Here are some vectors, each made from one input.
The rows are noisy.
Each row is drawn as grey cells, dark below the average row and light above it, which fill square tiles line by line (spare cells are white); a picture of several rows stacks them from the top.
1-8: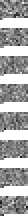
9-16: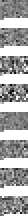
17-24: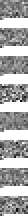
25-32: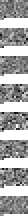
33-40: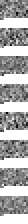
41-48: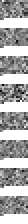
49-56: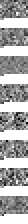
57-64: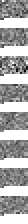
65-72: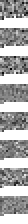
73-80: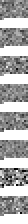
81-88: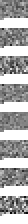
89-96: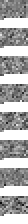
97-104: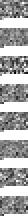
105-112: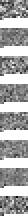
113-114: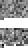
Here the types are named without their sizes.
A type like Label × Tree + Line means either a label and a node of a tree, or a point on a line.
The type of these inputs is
Circle × (Circle + Unit) × Line.
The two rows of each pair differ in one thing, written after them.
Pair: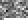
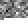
the place on the line
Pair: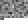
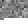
the place on one of the two circles
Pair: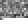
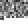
the place on the line
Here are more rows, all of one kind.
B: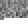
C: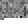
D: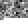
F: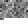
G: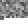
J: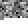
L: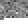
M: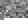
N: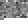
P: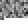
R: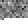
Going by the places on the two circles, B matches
D and N.
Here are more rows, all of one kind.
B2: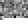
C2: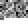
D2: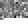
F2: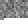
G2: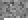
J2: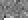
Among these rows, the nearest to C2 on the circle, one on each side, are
B2 and J2.
